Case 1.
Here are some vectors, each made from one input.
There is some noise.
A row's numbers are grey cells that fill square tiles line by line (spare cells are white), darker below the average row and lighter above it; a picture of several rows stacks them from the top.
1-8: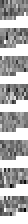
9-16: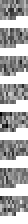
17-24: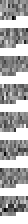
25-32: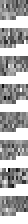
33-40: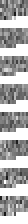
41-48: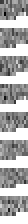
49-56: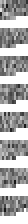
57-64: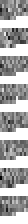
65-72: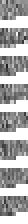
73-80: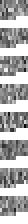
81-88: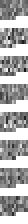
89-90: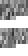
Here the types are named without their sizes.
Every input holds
a point on a line, together with either a fixed value, or three true/false values.
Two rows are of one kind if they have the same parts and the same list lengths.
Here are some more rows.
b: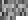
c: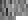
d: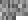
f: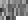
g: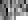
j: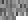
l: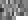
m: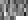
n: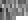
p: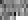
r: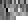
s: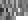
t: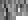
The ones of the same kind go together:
b, c, g, l, m, n, r, s, t
d, f, j, p

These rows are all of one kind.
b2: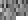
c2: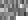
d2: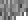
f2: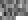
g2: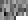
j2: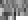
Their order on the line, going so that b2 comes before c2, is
b2, c2, j2, f2, d2, g2.
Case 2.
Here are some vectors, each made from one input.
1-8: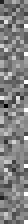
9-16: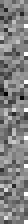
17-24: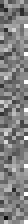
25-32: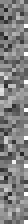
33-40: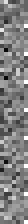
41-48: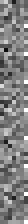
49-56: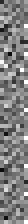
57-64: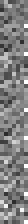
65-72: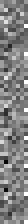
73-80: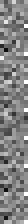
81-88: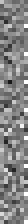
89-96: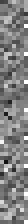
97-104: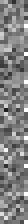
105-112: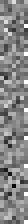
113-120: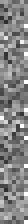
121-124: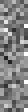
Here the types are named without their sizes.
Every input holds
a point on a line and a true/false value.
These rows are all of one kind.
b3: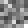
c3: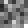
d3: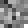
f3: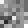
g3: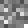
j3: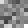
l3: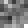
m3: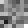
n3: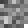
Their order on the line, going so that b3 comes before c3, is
b3, g3, c3, l3, n3, j3, f3, m3, d3.
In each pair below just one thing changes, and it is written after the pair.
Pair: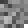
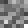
the place on the line
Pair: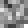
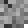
the place on the line
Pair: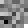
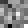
the true/false value
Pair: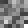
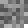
the true/false value
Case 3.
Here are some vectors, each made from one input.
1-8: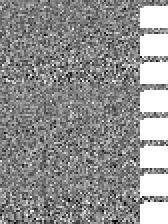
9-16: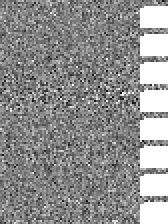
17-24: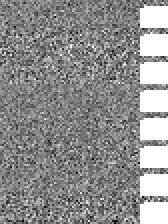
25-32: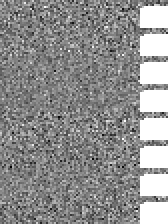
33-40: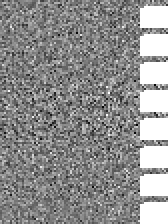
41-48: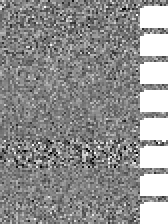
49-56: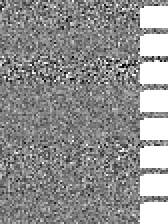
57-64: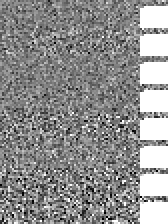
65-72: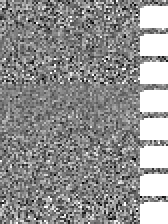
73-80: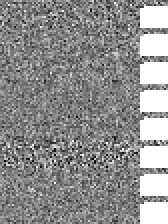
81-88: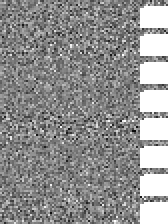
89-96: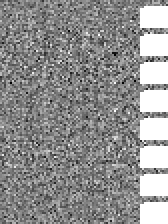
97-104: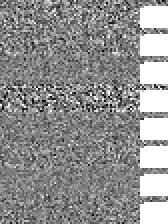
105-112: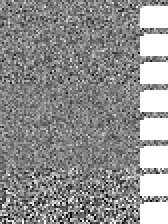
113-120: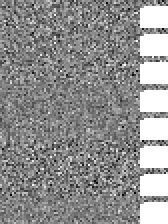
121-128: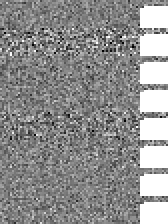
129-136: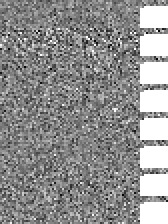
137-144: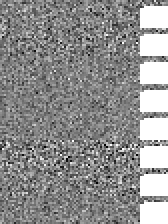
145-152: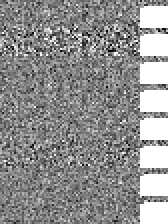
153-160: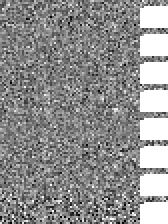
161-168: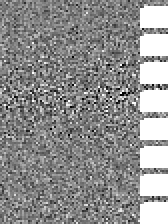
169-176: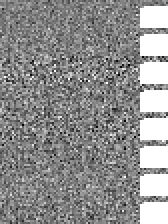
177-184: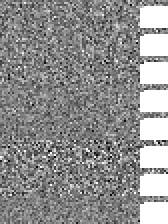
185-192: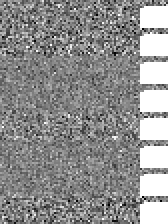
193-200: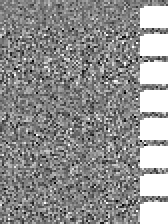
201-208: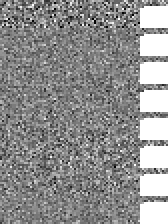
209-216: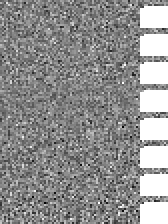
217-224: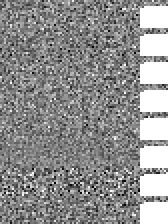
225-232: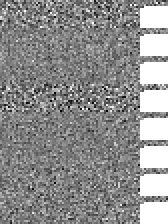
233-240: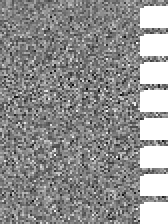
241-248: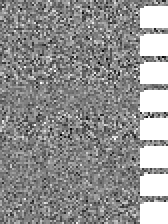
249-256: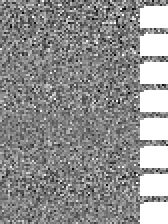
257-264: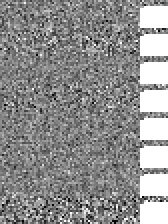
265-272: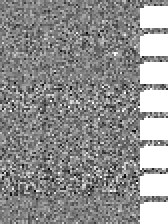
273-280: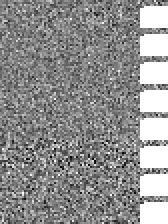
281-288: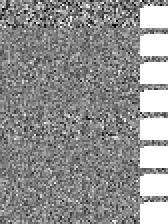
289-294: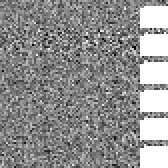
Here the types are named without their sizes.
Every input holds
a true/false value, together with either a point on a circle, or a fixed value.
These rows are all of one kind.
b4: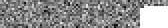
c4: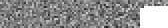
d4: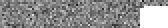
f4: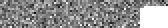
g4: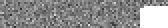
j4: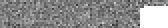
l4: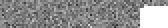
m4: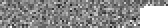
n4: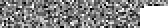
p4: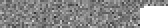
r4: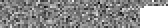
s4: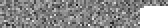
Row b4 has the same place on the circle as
g4 and s4.
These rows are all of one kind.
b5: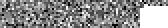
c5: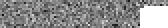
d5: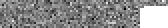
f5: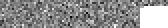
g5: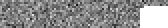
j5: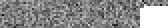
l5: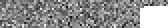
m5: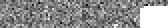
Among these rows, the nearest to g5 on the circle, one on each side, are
j5 and m5.
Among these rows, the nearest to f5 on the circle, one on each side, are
l5 and m5.
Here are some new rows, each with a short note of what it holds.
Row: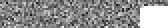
a true/false value
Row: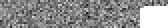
a point on a circle and a true/false value
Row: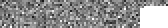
a true/false value
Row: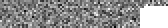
a point on a circle and a true/false value
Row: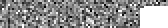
a true/false value
